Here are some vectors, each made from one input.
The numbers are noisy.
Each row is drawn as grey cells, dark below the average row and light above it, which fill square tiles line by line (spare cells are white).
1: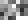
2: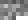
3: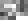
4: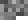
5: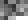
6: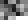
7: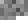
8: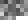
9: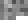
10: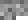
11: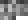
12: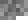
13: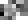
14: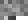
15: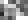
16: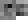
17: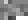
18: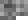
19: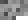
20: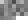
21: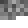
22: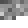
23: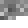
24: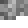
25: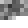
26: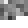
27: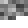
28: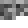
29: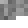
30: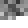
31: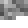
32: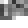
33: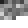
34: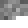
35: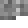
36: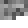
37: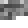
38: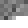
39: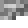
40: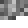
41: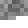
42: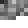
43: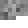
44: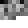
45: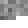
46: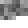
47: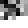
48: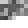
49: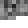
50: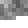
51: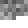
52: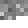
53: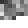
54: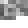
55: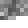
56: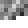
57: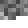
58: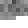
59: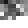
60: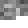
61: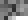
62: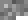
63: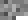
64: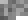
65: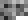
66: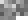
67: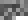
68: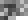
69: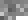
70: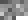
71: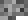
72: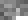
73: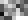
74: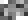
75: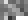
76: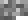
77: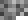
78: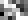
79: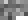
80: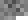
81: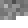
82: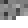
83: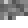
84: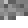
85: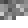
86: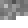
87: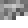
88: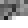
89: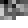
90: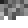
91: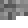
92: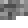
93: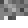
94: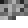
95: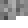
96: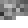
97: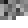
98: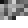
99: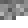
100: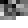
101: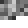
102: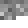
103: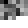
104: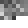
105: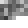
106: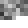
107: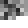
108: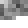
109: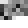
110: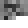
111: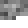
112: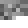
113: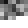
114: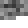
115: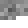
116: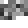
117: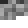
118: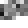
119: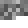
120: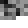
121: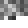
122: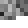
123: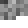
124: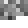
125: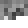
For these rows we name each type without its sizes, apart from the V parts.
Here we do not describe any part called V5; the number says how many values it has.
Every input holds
a node of a tree, together with either a point on a line, or a value of V5.
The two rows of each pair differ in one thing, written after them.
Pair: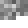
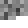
the node of the tree
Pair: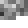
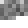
the value of V5
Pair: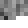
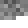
the node of the tree
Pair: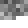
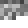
the value of V5
